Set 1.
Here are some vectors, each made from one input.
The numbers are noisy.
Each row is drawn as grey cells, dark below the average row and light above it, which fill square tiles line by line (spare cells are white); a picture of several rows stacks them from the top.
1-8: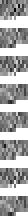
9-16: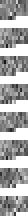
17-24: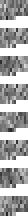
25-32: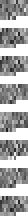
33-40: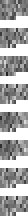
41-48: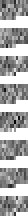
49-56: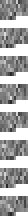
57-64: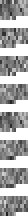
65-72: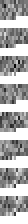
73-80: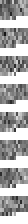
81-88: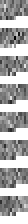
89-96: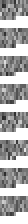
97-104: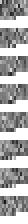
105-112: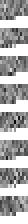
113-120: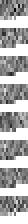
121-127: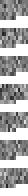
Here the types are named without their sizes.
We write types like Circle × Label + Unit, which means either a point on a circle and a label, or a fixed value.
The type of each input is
Circle + Line.
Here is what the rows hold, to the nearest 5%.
About 40% of them hold a point on a circle. The rest hold a point on a line.
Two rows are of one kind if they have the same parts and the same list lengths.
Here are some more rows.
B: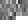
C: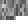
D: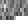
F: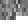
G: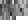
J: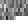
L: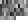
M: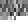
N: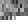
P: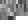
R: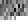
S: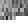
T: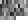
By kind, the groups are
B, C, D, F, J, N, P, S
G, L, M, R, T

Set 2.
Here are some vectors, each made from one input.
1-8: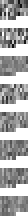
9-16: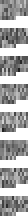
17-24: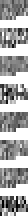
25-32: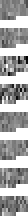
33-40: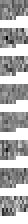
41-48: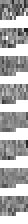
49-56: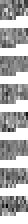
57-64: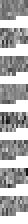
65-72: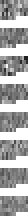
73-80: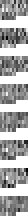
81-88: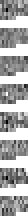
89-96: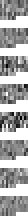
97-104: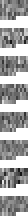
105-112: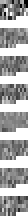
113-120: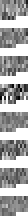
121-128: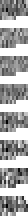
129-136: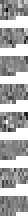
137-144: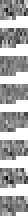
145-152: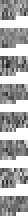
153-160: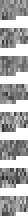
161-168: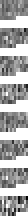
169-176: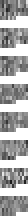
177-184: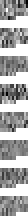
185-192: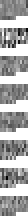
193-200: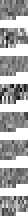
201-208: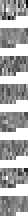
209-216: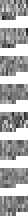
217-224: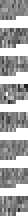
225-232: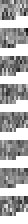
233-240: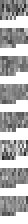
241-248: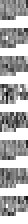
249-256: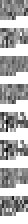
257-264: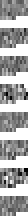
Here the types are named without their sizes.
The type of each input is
Bool × Bool × Bool + Line.
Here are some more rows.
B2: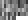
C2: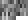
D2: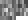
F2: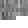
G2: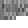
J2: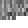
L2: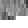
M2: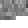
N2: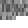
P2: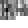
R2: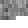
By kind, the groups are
B2, C2, J2
D2, F2, G2, L2, M2, N2, P2, R2

